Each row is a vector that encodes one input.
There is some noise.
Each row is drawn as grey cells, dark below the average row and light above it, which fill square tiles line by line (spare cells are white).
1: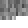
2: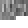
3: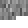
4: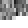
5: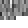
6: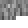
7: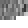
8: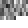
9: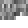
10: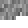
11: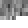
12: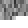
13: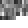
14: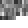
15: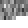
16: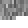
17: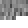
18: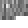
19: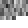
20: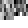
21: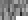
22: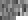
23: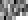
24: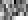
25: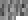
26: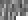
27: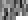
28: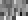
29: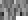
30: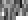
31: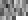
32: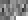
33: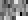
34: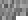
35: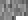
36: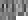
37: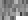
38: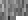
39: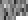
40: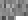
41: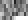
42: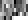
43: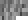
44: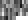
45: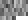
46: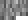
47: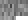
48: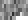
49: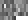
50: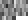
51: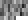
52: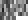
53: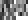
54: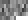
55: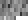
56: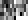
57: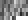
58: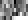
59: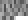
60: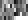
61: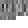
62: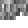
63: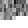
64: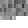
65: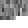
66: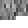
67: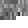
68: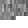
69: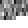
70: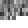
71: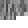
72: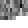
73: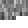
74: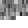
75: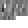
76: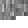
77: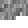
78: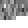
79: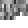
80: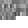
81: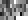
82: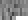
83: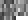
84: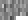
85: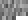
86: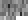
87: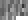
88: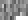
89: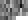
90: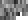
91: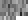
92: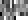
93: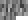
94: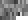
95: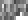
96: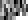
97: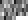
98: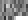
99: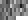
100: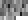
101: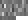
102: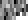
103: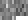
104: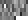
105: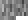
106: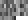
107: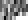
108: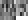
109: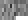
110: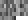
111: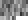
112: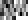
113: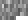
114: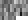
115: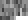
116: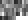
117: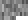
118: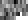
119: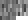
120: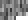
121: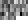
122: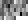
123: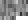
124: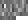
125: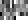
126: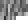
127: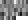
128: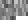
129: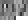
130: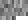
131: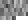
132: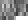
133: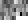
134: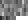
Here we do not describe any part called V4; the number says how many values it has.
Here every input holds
either three true/false values and a value of V4, or a list of up to three points on a 6-point circle.
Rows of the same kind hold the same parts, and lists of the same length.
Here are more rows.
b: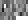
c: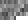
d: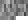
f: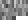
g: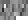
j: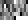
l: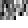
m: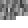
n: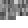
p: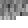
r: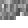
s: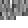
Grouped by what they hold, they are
b, c, g, j, l, m
d, p
f, r
n
s

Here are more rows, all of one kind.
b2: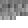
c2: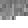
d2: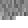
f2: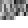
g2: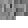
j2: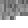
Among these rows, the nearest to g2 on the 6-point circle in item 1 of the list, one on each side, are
c2 and f2.
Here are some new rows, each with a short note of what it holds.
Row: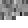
a list of two items
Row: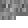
a list of three items
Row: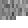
a list of one item
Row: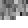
a list of two items
